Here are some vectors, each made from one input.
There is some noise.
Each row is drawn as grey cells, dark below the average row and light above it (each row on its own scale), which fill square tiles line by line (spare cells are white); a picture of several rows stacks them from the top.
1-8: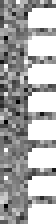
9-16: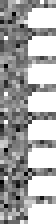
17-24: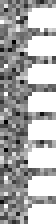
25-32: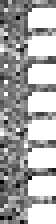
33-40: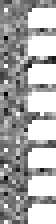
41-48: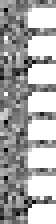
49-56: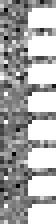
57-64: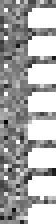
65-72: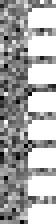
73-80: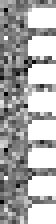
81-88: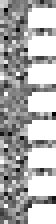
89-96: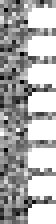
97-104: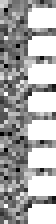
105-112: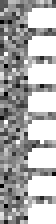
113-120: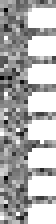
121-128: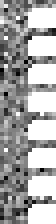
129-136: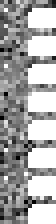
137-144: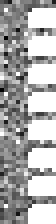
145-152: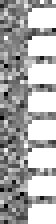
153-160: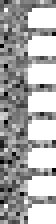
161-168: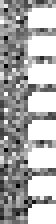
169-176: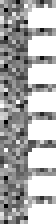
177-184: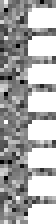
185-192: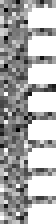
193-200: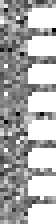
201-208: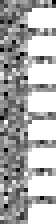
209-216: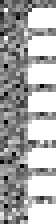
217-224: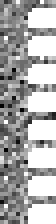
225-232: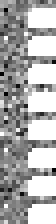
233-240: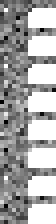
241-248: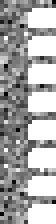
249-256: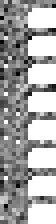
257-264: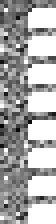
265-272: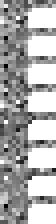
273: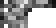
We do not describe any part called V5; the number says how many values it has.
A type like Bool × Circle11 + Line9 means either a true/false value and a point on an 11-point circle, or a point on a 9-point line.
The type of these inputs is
List2(Bool × V5).
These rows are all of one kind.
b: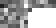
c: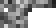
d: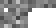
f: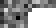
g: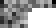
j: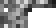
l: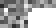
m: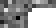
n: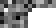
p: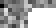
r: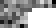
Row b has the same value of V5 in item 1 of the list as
l and p.
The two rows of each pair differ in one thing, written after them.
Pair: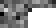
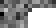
the true/false value in item 1 of the list
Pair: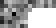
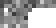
the value of V5 in item 1 of the list
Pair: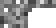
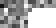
the value of V5 in item 1 of the list
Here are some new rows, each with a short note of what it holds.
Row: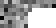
the empty list
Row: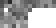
a list of two items
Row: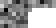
a list of one item
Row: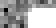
a list of one item
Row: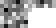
a list of one item
